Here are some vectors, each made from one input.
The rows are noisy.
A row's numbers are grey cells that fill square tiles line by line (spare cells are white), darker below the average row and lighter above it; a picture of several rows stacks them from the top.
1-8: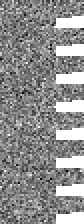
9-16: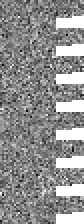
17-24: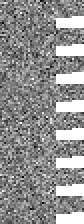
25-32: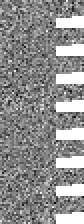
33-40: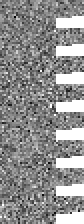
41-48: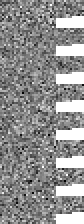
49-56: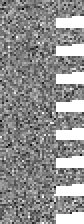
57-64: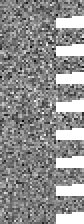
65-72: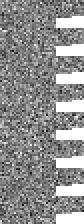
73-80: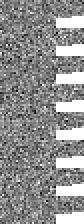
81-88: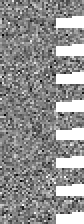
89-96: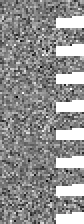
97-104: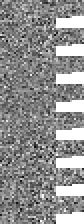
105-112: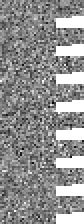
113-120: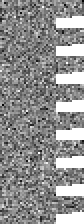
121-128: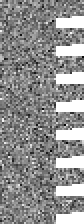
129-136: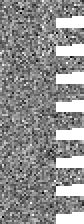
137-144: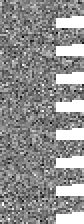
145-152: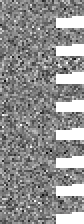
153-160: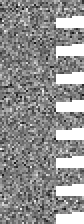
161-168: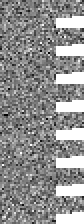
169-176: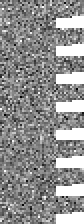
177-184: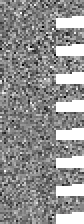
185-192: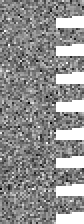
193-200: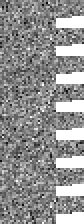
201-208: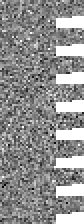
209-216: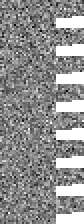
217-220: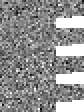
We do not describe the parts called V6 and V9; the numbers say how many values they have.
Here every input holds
three true/false values and a value of V6, together with either a point on a 7-point line, or a value of V9.
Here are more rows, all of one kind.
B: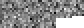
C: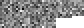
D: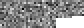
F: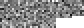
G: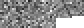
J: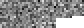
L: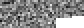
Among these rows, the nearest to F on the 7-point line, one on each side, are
B and L.
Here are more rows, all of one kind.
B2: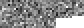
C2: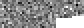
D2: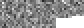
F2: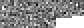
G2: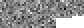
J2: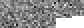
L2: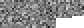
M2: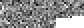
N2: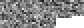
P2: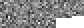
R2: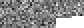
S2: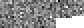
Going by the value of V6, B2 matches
D2, F2, G2 and L2.
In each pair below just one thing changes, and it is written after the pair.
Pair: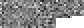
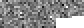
the value of V9
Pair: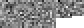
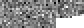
the value of V6
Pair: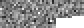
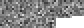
the value of V6
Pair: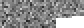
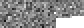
one of the three true/false values
